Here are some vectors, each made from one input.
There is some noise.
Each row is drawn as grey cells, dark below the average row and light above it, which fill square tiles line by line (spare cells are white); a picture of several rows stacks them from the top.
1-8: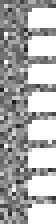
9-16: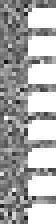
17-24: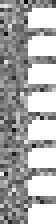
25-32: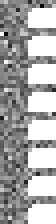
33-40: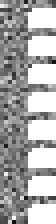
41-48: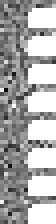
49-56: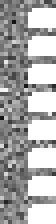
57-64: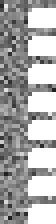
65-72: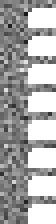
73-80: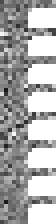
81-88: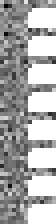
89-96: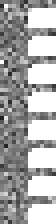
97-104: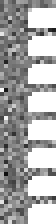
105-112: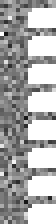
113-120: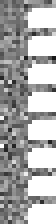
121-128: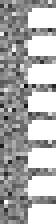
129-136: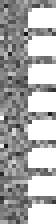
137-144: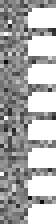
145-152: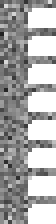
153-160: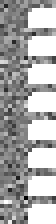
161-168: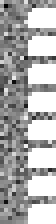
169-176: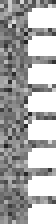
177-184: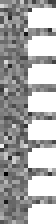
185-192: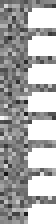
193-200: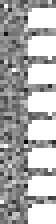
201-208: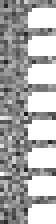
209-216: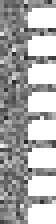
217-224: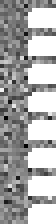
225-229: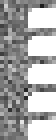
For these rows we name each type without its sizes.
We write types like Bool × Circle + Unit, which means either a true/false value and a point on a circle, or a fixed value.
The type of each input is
(Bool × Bool × Bool + Circle) × (Circle + Unit).
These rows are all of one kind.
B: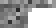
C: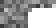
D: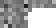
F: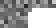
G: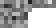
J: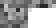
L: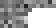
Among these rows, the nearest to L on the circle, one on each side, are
D and F.
